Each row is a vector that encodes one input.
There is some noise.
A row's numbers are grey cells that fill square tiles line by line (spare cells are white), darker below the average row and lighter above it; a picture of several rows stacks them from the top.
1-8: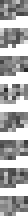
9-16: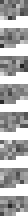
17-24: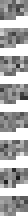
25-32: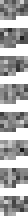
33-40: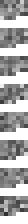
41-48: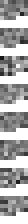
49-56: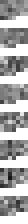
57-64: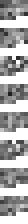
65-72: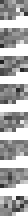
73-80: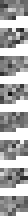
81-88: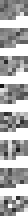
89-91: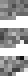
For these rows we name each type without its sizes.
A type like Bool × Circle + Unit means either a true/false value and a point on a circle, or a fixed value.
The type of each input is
List(Line).
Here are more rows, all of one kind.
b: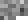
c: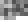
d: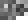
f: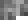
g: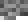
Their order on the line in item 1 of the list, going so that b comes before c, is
d, b, f, c, g.
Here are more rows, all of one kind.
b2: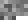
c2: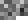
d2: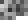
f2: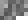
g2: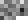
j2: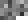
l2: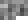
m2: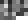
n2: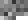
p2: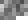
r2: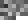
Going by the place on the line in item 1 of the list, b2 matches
d2, g2 and l2.
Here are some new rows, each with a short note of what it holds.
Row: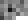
a list of one item
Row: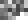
a list of one item
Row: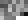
a list of three items
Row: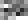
a list of three items
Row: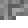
a list of three items
